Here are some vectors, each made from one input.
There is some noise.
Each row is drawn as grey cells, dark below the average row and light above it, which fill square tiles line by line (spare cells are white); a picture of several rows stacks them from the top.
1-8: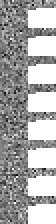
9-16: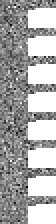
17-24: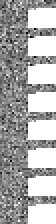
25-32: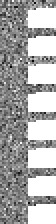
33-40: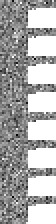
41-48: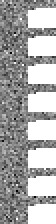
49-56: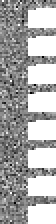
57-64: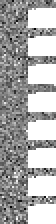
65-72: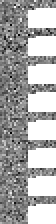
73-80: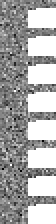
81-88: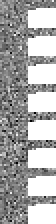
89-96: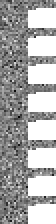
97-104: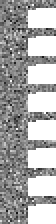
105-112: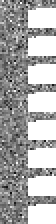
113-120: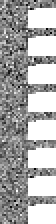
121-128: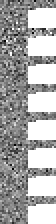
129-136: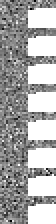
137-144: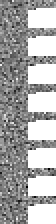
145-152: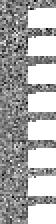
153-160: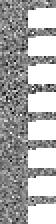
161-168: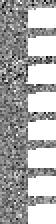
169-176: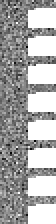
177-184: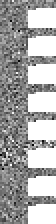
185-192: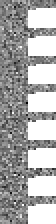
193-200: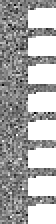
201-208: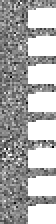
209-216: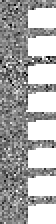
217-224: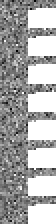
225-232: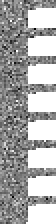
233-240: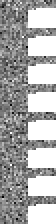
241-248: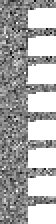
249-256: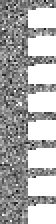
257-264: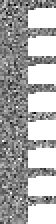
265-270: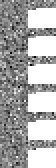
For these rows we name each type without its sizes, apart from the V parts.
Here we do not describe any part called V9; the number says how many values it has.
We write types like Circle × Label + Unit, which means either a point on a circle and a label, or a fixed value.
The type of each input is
Circle × (Line + V9).
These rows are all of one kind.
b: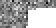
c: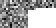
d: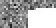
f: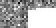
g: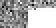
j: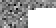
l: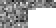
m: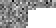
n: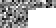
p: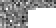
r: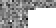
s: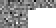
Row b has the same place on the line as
g, m and n.
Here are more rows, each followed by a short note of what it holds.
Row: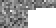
a point on a circle and a value of V9
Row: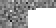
a point on a circle and a value of V9
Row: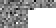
a point on a circle and a point on a line
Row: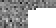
a point on a circle and a value of V9
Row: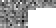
a point on a circle and a point on a line
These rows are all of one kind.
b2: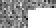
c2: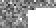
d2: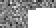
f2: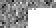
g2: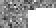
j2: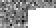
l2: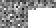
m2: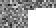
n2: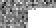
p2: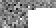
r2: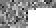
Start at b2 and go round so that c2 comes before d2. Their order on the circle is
b2, j2, n2, p2, g2, c2, m2, d2, l2, f2, r2.
